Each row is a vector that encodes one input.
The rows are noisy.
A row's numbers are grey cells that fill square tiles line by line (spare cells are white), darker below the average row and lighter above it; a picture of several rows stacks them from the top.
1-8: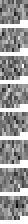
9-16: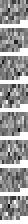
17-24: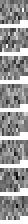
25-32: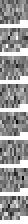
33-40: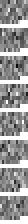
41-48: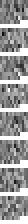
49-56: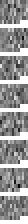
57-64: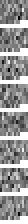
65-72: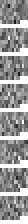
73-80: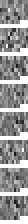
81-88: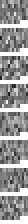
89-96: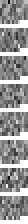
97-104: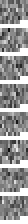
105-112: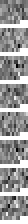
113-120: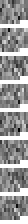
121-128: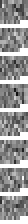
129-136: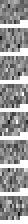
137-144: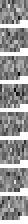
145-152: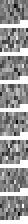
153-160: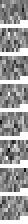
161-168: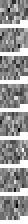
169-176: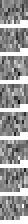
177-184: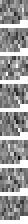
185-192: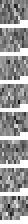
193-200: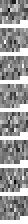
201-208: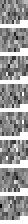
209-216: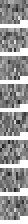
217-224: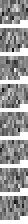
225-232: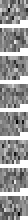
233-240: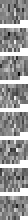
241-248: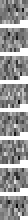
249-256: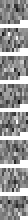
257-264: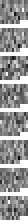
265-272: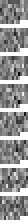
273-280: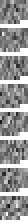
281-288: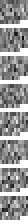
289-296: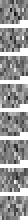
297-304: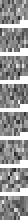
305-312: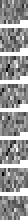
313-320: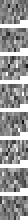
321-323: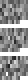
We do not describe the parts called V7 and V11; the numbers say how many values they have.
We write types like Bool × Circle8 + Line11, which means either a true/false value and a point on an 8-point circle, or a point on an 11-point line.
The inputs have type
Circle5 × Circle6 × (Tree12 + V11) + V7.
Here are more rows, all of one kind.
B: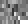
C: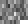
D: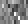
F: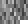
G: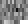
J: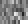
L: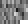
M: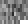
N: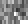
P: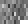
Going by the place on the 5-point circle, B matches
C, D and P.
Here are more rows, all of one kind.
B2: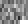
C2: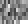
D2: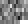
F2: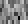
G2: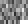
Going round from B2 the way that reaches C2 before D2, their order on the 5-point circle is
B2, C2, F2, G2, D2.
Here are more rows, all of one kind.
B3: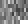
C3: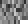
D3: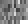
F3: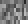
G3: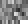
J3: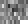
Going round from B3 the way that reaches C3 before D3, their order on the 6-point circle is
B3, J3, F3, G3, C3, D3.
